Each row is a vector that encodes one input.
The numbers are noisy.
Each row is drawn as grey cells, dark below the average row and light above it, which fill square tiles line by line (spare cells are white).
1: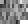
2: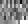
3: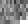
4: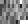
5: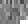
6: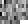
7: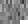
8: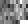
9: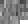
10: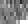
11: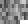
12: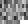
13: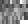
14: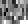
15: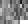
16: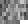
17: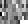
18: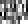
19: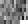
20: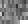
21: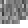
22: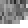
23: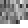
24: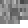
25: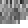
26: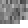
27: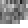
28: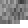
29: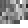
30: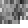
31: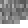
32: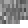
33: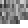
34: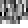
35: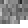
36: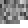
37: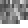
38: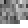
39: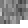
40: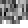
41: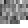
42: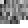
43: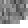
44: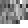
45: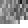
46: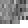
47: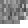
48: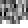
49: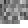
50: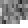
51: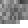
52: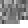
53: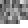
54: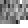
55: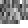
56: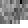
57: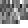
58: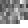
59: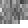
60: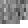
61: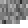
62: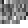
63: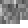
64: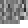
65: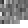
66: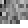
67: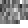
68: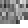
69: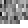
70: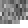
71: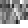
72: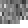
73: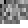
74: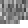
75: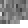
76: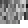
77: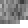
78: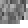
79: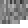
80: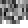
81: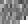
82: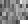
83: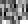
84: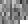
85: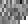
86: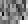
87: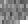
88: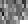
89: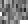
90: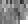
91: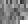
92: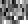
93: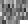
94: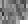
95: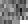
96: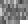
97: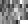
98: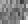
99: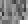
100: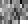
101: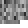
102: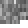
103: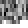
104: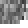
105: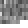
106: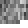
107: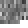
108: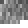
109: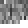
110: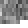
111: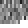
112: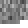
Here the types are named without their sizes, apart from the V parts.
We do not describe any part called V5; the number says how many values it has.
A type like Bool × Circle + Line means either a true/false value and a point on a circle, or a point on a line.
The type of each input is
List(Bool × V5).
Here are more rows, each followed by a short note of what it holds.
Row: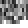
the empty list
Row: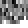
the empty list
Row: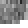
a list of two items
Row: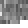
a list of two items
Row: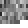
a list of one item
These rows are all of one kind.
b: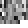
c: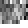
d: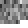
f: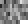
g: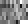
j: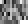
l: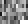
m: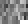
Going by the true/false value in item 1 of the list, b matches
g and l.
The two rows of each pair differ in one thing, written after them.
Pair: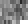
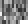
the value of V5 in item 2 of the list
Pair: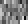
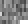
the value of V5 in item 1 of the list
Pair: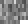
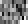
the true/false value in item 1 of the list
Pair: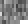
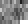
the true/false value in item 1 of the list
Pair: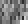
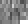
the value of V5 in item 1 of the list
